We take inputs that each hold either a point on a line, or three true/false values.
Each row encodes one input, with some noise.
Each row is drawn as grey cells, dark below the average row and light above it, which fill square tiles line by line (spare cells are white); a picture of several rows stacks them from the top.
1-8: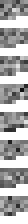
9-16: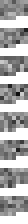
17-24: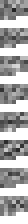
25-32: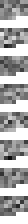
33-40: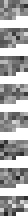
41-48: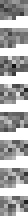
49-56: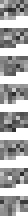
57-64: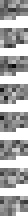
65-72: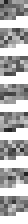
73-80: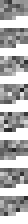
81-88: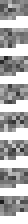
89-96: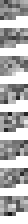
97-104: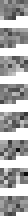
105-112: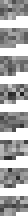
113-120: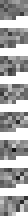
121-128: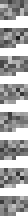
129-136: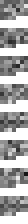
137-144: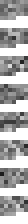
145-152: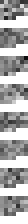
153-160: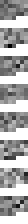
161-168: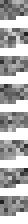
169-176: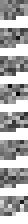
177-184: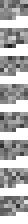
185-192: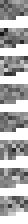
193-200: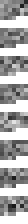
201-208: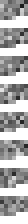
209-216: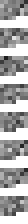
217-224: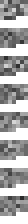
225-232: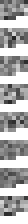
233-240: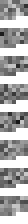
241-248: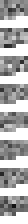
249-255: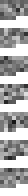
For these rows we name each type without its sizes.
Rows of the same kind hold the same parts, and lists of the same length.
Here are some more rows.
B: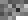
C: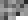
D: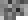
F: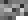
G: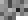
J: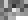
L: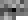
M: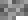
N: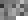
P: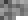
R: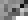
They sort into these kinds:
B, C, D, F, G, R
J, L, M, N, P

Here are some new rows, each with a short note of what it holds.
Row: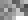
three true/false values
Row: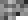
a point on a line
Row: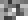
a point on a line
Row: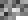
three true/false values
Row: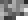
a point on a line
